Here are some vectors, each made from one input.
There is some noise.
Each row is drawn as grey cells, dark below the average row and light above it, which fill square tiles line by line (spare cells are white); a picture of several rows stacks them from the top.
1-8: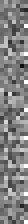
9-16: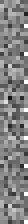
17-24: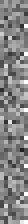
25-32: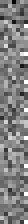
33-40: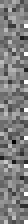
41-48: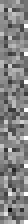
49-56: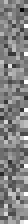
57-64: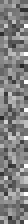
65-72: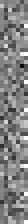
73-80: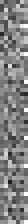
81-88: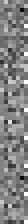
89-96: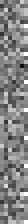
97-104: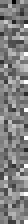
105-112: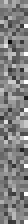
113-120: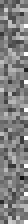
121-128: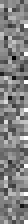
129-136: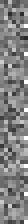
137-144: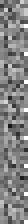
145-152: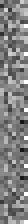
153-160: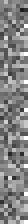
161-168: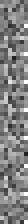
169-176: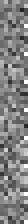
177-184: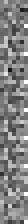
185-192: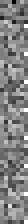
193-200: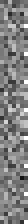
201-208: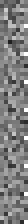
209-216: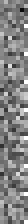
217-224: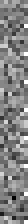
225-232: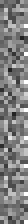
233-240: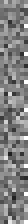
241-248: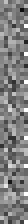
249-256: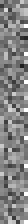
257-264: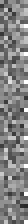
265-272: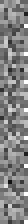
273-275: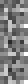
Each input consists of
either a point on a 16-point circle, or a list of up to two points on a 7-point line.
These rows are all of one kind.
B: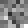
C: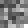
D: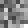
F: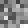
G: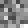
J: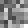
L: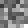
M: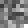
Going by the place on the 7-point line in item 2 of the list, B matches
D and G.
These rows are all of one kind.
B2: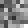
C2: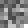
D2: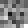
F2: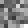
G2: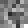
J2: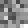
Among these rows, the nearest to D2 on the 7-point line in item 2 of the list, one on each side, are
C2 and J2.
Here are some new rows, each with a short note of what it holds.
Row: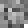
a point on a 16-point circle
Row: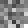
a list of one item
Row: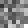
a list of one item
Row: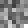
a list of one item
